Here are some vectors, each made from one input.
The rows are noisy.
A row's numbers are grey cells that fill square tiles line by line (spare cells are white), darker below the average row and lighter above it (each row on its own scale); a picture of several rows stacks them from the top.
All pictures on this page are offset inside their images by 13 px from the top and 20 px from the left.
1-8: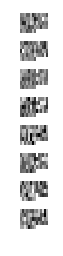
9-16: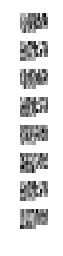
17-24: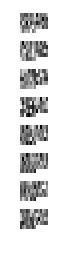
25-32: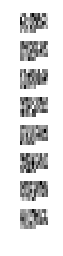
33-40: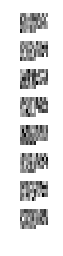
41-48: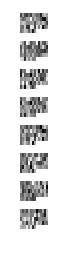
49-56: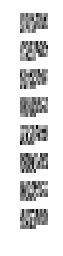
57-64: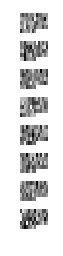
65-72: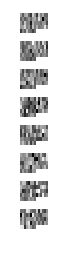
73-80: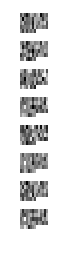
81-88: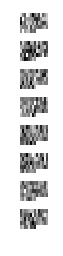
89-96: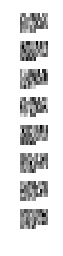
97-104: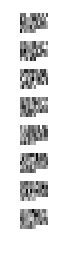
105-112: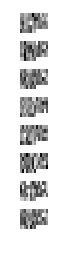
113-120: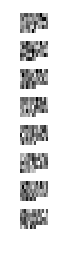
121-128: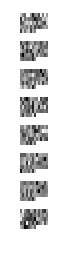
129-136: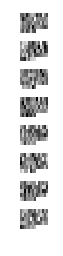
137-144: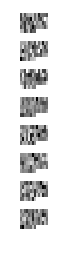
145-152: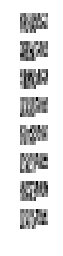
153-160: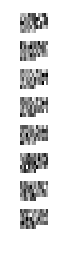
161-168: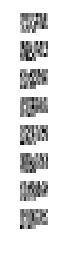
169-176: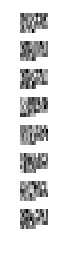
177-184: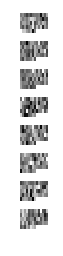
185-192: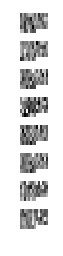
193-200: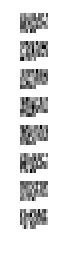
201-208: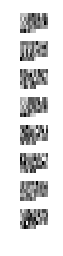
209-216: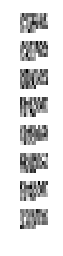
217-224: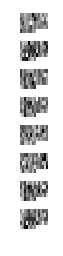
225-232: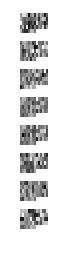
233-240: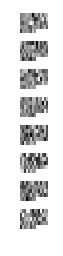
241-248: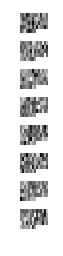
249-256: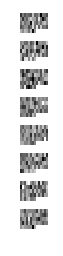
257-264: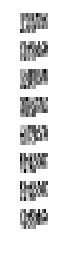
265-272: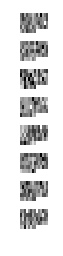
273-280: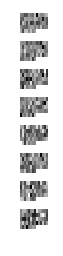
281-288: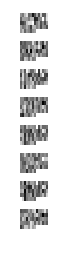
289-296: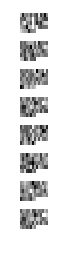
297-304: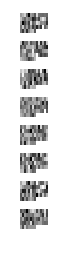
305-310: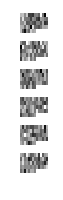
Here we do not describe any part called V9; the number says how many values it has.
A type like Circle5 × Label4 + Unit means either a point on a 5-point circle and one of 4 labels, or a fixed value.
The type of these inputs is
(Bool × Bool × Bool + Line8) × (Circle6 + V9).
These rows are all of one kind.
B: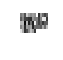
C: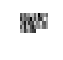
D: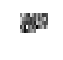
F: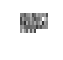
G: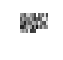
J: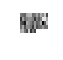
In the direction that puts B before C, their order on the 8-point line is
F, J, B, C, D, G.
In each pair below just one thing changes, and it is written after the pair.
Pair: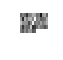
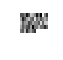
the place on the 8-point line
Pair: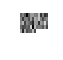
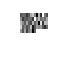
the value of V9
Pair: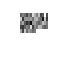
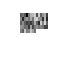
the place on the 8-point line
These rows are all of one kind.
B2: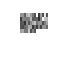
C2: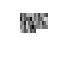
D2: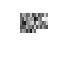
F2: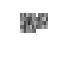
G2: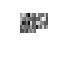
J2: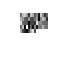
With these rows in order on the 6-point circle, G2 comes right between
D2 and J2.
